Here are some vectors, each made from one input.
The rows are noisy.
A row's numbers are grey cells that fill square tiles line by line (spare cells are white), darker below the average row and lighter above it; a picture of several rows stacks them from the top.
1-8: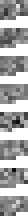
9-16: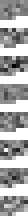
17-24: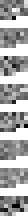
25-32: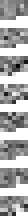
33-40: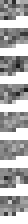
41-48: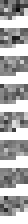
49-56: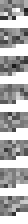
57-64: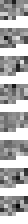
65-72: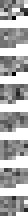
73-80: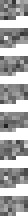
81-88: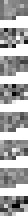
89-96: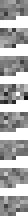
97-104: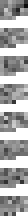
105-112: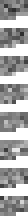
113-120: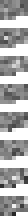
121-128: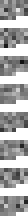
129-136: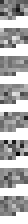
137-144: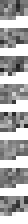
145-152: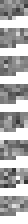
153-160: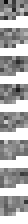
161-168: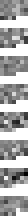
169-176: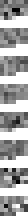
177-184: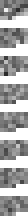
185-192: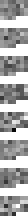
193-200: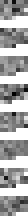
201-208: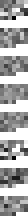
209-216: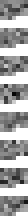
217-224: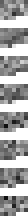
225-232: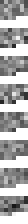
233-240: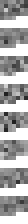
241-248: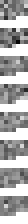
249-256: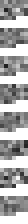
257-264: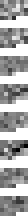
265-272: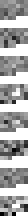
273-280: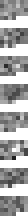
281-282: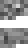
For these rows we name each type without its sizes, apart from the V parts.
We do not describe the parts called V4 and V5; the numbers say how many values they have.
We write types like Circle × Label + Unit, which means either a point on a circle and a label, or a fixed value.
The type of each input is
(Line + V4) × Tree + V5.
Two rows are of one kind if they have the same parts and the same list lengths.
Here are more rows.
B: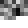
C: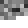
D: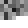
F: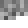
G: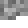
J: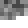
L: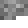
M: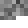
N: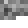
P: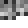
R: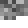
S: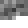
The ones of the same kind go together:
B, D, P, R
C, F, G, L, N
J, M, S

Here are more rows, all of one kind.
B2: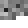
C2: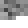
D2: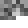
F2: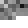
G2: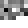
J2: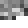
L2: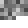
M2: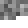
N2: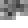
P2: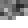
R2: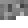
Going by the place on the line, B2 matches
F2, J2, P2 and R2.
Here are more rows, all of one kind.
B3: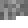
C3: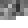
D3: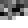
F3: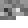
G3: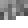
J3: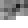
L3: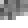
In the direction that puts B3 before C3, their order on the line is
J3, D3, G3, B3, F3, C3, L3.
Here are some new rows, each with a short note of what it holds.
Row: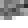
a point on a line and a node of a tree
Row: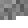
a point on a line and a node of a tree
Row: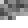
a point on a line and a node of a tree
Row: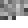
a node of a tree and a value of V4
